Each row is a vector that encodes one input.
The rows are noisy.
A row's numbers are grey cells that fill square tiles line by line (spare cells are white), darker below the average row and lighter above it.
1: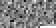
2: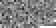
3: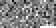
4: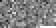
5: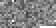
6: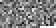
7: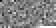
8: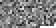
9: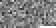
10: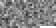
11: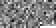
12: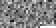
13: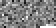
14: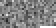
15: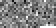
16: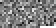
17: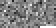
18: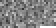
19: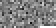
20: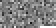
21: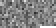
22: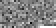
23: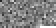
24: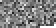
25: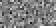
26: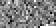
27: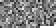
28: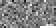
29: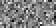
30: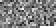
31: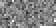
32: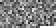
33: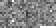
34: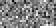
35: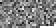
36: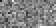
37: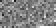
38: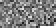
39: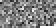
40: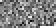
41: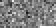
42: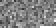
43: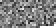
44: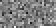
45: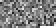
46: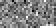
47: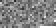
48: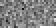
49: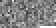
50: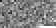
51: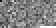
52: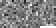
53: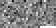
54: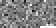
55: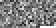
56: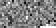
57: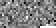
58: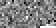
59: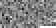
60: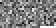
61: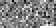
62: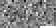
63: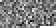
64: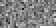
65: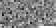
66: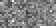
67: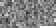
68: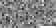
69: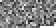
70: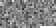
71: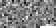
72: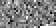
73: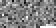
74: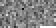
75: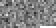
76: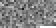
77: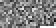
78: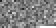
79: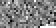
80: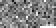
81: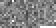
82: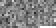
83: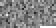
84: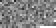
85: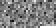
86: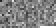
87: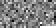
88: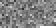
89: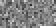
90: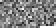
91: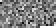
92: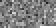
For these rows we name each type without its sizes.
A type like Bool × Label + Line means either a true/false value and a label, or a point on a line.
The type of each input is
Label + Line × Line + Tree.
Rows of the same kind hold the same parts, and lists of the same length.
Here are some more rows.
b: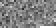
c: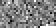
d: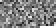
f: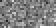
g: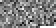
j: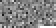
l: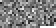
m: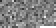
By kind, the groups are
b, f, j, m
c
d, g, l

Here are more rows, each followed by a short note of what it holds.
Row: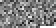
a label
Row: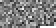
a label
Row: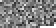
a label
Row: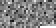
a node of a tree
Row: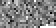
a node of a tree
